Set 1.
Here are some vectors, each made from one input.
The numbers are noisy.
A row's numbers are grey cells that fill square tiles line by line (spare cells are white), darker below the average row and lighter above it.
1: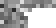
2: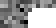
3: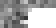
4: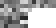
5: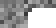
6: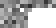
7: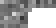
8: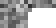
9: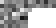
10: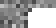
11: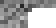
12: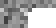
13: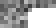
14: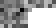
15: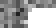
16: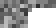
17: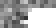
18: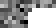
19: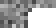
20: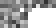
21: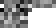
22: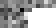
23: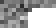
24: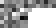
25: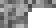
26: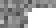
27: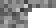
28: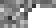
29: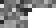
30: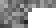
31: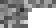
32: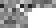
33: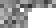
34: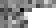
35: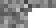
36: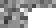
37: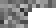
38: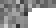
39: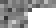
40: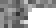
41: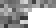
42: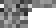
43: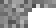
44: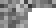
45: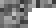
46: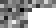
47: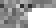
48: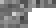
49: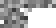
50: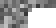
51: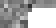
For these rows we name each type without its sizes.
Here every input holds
two labels.
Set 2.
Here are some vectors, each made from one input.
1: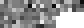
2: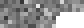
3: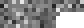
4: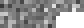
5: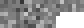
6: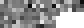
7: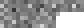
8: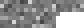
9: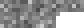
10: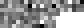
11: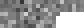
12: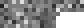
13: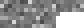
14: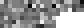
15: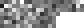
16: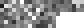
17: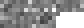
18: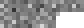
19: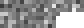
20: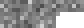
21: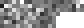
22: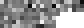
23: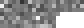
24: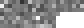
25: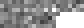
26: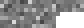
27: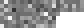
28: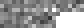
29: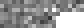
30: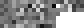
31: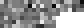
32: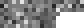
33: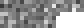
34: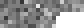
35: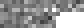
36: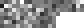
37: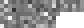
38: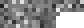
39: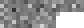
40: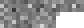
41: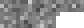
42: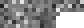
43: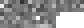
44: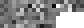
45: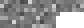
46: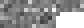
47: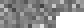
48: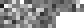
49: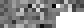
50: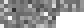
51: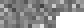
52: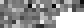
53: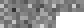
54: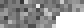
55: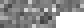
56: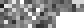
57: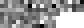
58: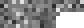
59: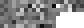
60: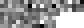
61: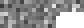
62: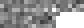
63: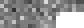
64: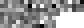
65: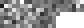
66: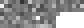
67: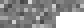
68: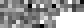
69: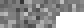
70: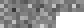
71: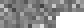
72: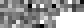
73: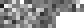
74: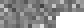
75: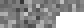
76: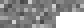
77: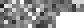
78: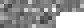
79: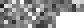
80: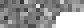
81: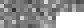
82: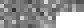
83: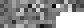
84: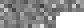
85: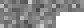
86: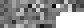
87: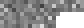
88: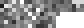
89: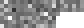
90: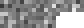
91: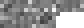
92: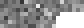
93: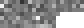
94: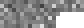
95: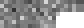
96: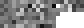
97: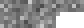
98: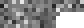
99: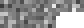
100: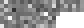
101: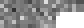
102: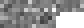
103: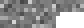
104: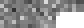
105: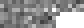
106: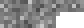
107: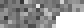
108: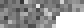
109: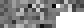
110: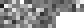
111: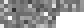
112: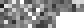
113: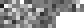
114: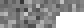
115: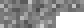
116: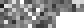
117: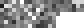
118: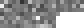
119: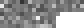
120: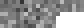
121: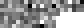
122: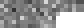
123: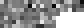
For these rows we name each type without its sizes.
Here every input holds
either a point on a line, or a node of a tree.
